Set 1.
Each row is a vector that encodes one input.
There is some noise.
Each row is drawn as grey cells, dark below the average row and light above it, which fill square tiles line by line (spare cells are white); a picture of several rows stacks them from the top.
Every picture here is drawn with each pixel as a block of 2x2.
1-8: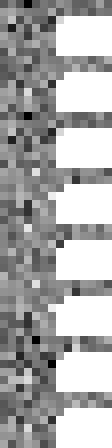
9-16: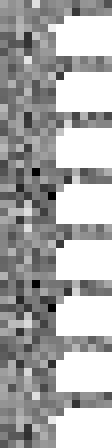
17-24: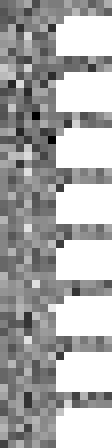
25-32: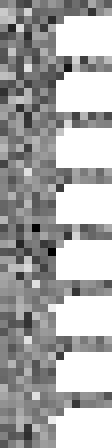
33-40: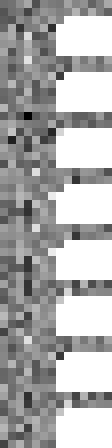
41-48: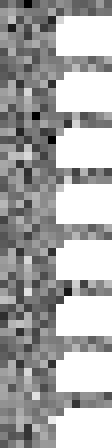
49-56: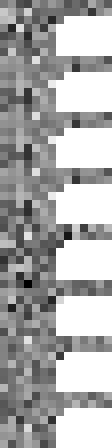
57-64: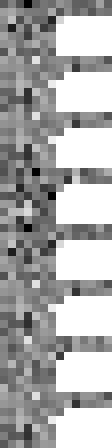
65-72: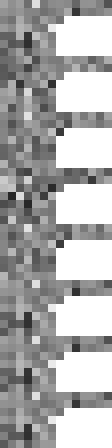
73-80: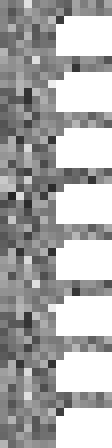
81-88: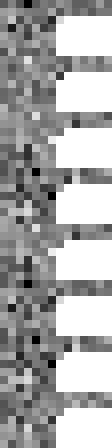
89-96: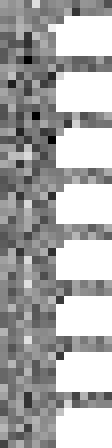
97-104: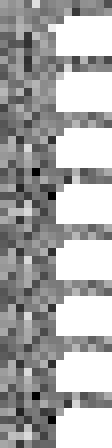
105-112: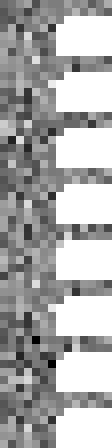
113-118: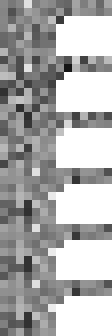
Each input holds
three true/false values.
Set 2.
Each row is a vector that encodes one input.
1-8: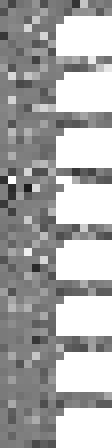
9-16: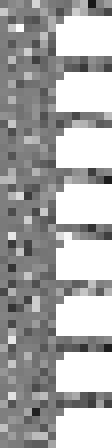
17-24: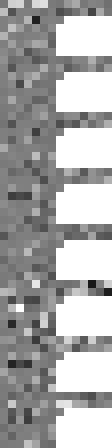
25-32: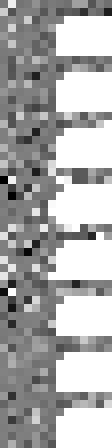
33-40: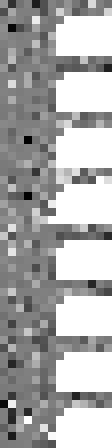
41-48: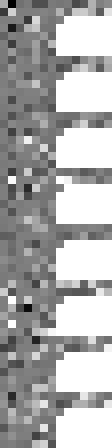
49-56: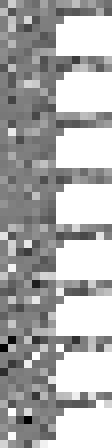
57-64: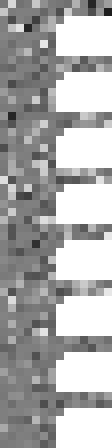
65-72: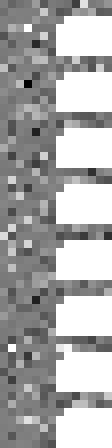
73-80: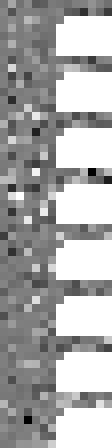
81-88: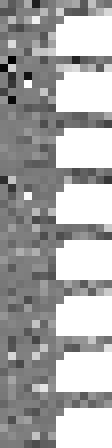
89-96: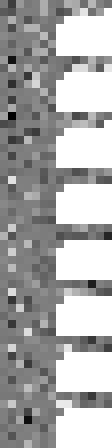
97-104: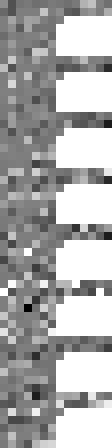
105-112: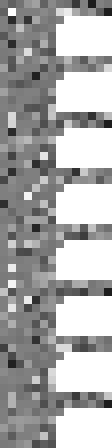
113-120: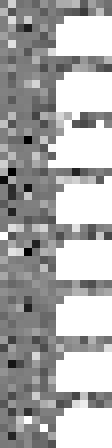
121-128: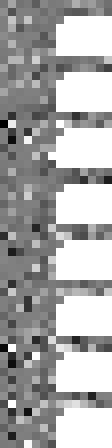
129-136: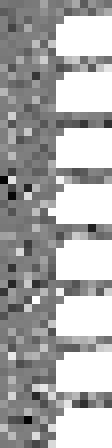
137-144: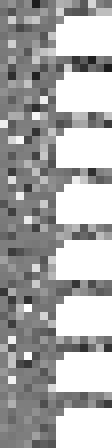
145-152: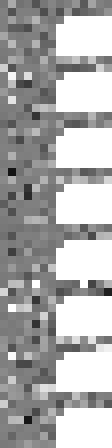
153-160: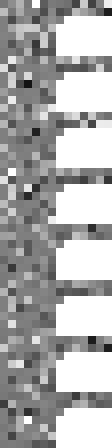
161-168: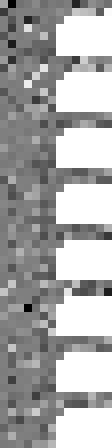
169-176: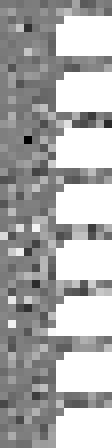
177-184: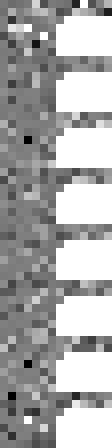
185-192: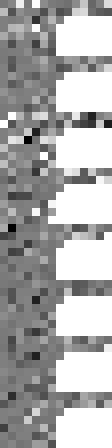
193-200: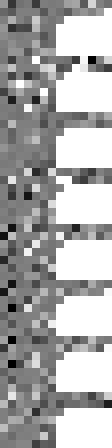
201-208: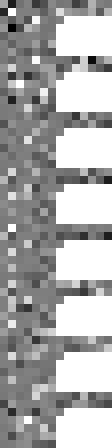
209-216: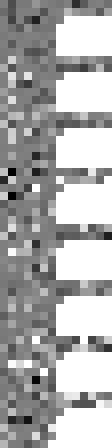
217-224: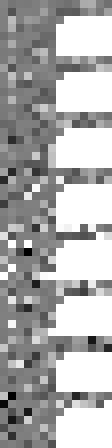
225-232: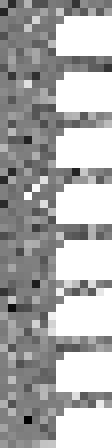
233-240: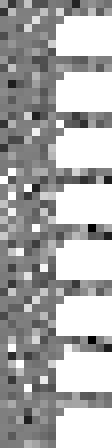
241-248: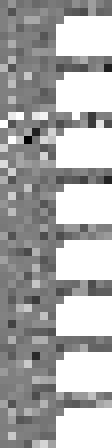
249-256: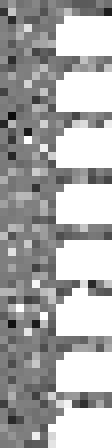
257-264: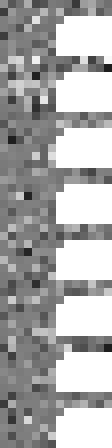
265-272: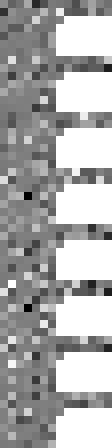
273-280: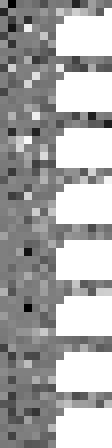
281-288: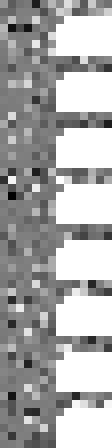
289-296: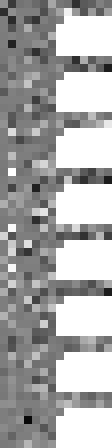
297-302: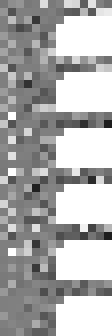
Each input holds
one of 5 labels.
